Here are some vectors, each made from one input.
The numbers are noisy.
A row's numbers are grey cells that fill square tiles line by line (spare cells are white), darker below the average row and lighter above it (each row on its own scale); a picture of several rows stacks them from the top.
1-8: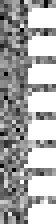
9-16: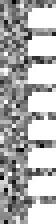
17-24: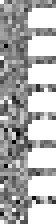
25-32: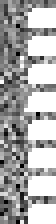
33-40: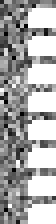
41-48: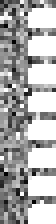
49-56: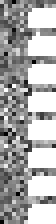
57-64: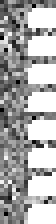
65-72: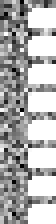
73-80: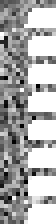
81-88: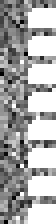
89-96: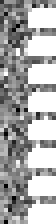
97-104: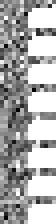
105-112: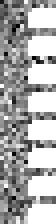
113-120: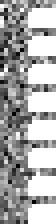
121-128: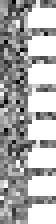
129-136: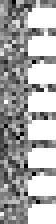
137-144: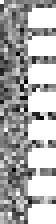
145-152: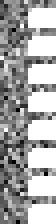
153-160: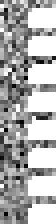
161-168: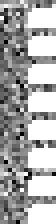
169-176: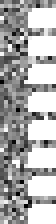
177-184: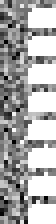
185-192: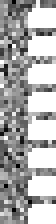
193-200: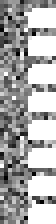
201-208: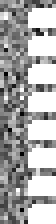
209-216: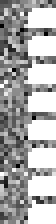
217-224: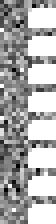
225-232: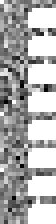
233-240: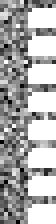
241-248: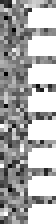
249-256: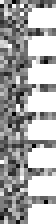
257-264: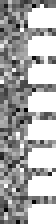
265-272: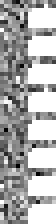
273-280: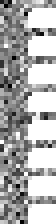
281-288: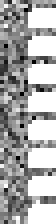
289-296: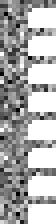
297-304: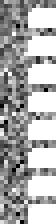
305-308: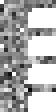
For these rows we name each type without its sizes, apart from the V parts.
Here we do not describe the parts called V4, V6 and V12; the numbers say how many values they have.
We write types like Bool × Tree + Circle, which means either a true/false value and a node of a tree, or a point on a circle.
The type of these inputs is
Bool × V6 + (Circle + Unit) × Label + V4 × V12.
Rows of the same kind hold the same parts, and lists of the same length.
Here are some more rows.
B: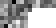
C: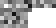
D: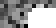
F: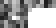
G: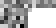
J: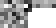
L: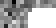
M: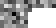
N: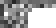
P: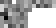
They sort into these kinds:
B, L
C, M, N
D, F
G, J, P

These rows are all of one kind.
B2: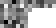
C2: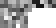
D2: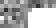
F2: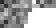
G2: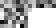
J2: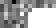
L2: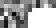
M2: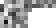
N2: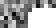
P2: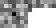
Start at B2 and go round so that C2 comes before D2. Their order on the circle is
B2, M2, G2, C2, D2, N2, L2, J2, P2, F2.
